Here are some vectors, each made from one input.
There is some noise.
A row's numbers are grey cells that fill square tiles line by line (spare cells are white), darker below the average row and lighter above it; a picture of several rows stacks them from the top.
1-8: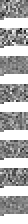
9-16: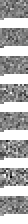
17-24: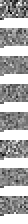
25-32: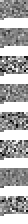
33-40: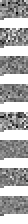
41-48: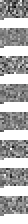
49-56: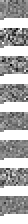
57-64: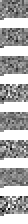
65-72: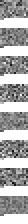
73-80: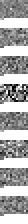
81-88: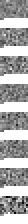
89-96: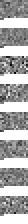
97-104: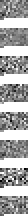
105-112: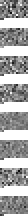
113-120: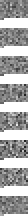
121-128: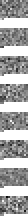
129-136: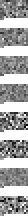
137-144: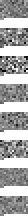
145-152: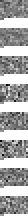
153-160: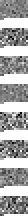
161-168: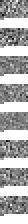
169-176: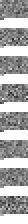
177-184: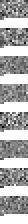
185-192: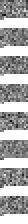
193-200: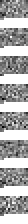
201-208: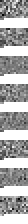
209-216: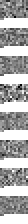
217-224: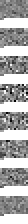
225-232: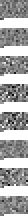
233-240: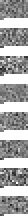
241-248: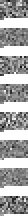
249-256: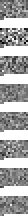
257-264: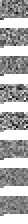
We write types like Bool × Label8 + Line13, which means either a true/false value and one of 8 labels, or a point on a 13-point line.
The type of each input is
(Bool × Bool × Bool + Unit) × Line11 + Label8 × Label8 × Line5.
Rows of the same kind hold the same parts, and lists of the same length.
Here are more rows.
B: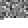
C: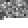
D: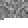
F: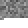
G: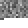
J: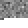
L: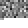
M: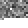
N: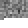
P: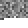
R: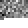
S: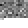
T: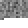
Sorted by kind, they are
B, C, L, R
D, F, M, S
G, J, N, P, T

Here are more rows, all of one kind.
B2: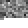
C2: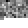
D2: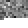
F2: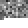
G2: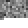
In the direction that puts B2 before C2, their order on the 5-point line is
B2, D2, G2, C2, F2.
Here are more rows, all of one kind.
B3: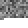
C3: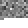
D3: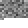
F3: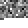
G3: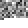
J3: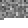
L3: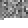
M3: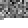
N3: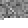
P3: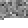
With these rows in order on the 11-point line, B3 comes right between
J3 and M3.
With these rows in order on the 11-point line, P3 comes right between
C3 and F3.
